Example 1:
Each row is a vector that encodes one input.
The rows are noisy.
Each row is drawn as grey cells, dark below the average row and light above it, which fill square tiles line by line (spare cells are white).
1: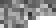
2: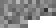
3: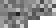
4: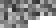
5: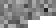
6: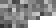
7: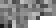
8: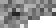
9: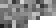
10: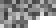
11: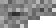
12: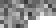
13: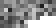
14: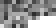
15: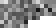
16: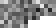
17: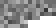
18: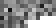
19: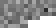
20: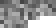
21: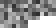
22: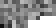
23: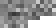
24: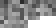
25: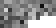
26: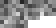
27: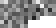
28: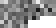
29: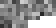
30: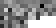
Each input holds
a node of a 7-node tree.
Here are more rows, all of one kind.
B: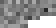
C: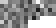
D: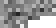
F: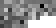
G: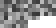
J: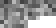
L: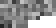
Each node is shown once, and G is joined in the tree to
J.
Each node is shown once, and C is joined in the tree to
D.
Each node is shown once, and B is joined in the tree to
D, J and L.
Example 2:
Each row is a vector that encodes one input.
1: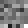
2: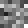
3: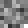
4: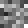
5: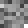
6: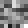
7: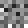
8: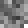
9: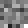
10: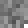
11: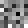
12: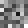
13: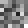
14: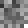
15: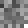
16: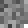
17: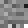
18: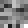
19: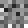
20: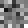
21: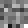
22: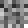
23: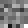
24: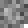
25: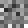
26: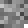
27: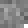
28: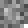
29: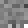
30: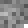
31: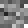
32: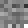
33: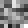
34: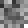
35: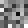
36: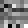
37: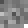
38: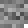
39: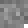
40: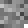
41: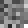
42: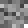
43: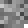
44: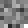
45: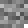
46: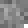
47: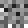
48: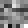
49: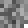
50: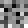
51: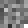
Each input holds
a node of a 10-node tree.
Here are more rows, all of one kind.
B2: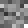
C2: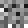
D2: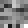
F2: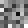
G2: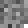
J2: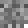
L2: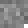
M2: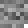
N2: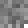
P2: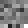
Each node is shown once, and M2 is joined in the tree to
B2 and L2.
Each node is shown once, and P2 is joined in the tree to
D2 and G2.
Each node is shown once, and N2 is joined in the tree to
J2 and L2.
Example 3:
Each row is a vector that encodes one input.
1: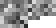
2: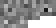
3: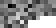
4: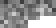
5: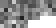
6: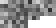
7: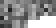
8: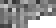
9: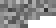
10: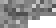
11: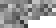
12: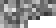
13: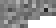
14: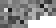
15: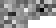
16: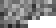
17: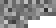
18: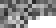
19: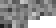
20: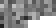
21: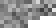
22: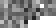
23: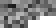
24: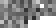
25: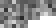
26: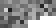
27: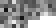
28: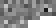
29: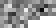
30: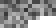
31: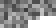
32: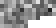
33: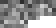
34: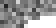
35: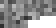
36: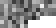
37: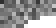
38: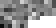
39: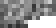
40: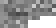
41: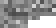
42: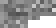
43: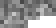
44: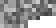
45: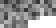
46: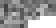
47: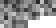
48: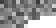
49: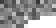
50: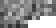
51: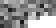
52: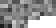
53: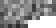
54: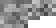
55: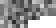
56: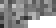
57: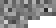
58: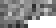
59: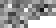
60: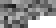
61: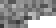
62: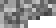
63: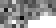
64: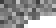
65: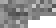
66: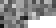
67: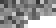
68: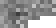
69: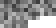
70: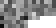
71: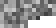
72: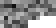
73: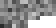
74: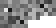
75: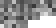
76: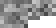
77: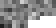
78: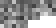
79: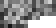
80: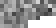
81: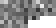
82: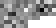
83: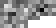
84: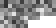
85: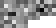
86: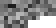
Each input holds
a node of a 15-node tree.
